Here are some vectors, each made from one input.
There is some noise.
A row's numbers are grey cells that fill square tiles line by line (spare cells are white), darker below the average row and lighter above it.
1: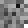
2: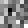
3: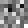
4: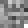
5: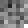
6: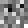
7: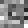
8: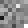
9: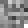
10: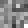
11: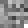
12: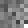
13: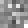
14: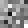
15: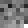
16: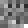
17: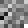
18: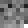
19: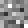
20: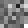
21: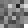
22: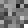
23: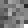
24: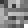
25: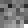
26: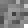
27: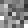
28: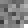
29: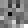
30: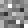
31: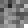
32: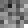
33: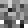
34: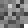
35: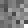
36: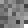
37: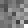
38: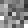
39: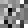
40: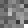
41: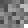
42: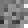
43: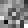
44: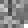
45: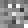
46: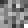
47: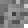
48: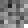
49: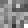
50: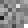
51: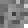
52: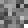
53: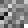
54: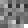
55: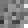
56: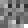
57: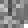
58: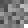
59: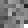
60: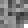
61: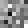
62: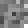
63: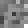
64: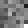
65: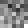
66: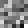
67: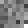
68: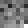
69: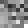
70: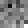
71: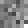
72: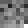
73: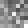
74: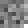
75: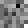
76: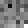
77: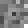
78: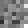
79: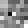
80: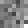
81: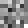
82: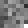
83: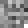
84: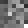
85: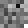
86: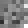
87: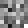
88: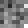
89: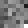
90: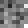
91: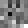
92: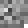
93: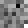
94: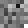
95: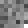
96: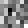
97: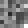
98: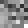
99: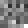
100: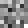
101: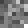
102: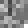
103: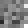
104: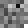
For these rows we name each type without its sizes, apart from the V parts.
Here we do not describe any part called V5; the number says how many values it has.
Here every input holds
a point on a line, together with either a point on a line, or a value of V5.
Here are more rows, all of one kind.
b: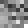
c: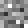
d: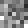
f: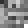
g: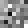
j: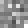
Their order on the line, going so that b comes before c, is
g, d, b, j, f, c.
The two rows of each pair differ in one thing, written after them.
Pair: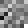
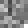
the place on the line
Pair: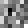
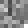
the value of V5
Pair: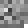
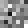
the value of V5
